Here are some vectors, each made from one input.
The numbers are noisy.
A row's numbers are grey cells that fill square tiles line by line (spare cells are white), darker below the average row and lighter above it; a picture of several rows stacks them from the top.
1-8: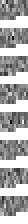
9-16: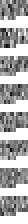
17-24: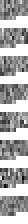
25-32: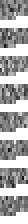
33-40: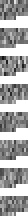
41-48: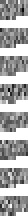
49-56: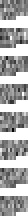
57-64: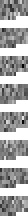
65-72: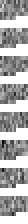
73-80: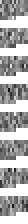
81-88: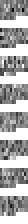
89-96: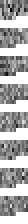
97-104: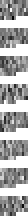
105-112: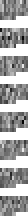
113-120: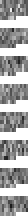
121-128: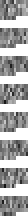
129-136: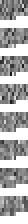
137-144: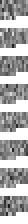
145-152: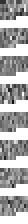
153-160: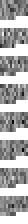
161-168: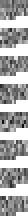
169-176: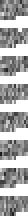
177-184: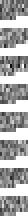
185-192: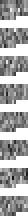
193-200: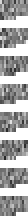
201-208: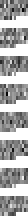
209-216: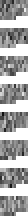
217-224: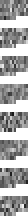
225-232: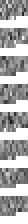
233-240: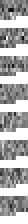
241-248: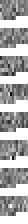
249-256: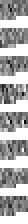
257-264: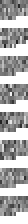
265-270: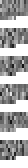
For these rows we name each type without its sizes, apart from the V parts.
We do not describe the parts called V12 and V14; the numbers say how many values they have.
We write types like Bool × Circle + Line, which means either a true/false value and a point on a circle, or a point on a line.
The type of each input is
Bool × Label × V12 × V14.
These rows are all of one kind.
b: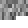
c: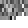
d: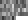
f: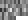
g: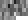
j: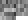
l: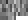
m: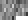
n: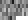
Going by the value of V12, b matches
f and l.
